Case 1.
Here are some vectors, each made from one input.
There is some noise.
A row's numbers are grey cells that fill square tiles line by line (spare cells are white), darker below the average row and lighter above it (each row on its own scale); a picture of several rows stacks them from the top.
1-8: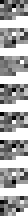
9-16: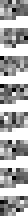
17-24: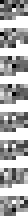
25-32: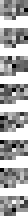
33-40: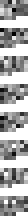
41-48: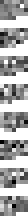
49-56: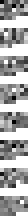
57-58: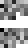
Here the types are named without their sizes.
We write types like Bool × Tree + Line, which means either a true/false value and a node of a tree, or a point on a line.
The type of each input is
Label.
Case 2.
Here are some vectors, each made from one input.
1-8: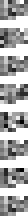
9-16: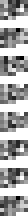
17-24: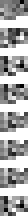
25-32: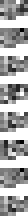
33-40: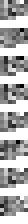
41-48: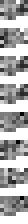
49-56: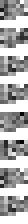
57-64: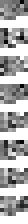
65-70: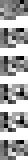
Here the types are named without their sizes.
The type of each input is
Bool × Bool × Bool.
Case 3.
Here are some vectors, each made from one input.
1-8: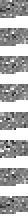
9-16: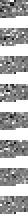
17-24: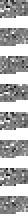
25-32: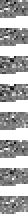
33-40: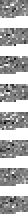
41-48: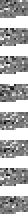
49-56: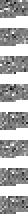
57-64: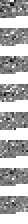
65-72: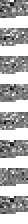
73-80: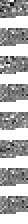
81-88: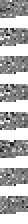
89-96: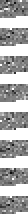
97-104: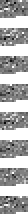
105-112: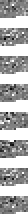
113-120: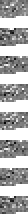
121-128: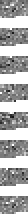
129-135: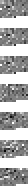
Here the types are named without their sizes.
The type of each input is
Line.
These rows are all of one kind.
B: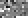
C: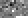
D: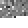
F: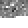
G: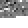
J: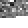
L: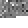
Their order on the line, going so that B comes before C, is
D, B, G, C, J, F, L.
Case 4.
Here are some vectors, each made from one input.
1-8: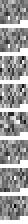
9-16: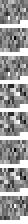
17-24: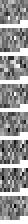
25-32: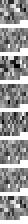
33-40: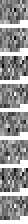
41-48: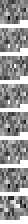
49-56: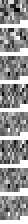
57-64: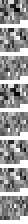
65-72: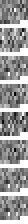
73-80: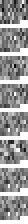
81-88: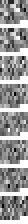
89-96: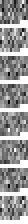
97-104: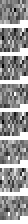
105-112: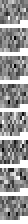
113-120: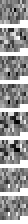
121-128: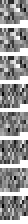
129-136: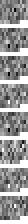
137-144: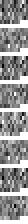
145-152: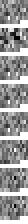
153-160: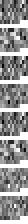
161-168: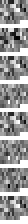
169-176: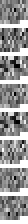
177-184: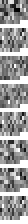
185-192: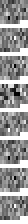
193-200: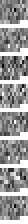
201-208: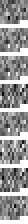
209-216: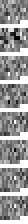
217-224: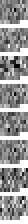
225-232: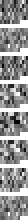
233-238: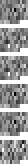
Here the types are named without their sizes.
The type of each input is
Bool × Bool × Bool.
